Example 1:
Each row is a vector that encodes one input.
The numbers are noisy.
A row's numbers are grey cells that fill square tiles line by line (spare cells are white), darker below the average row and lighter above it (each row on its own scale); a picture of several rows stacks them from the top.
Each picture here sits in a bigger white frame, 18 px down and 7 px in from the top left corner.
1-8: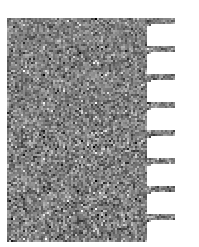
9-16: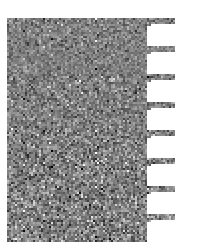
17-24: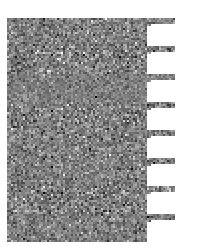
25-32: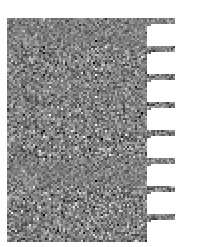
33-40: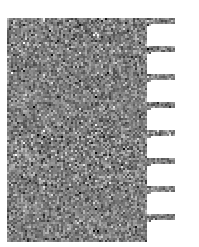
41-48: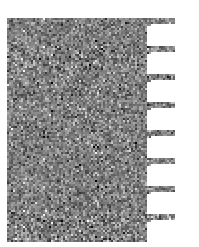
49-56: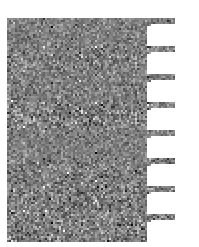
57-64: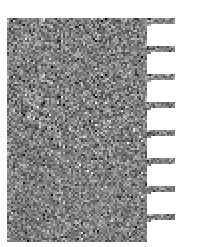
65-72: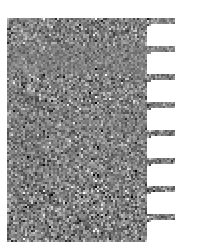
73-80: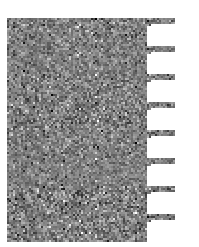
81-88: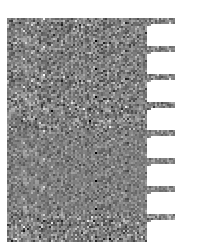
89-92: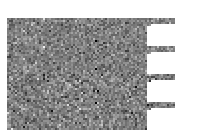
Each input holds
a node of a 10-node tree, together with either a point on a 5-point circle, or a fixed value.
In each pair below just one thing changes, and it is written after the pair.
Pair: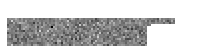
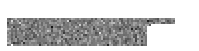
the node of the tree
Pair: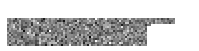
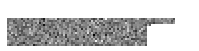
the node of the tree
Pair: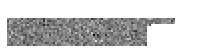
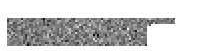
the node of the tree
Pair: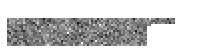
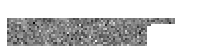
the place on the 5-point circle
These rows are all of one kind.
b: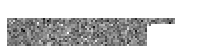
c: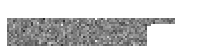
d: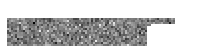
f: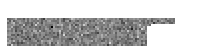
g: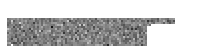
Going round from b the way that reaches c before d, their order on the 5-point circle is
b, c, f, g, d.
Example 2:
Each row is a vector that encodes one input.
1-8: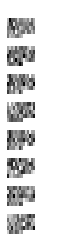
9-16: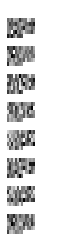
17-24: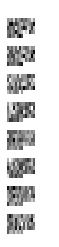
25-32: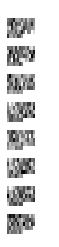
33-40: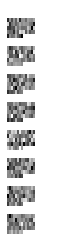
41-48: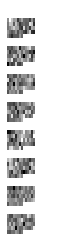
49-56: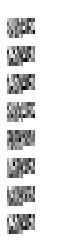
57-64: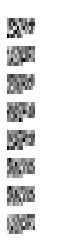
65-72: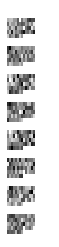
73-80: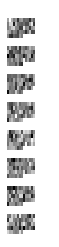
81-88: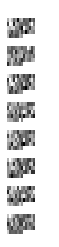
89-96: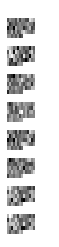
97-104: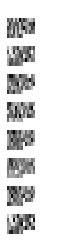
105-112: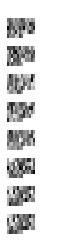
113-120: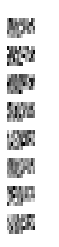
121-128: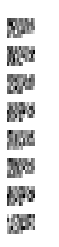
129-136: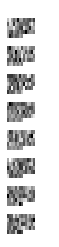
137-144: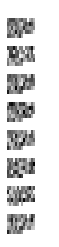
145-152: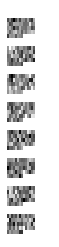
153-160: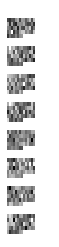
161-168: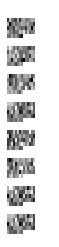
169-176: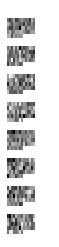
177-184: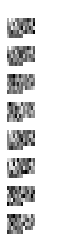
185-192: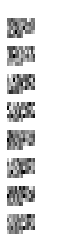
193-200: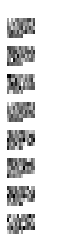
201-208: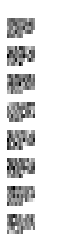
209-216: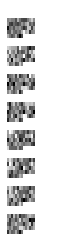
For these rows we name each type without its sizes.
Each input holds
a list of points on a line.
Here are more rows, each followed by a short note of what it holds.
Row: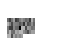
the empty list
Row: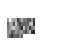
a list of one item
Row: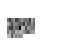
the empty list
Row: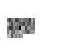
the empty list
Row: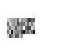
a list of one item
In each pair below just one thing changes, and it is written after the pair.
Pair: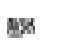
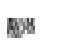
the place on the line in item 2 of the list
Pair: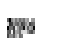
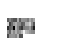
the place on the line in item 2 of the list
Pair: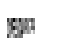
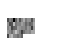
the place on the line in item 2 of the list
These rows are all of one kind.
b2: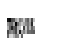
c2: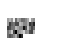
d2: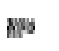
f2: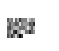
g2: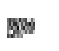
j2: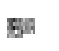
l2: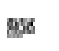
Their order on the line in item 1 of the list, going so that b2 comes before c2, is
b2, l2, j2, g2, f2, c2, d2.
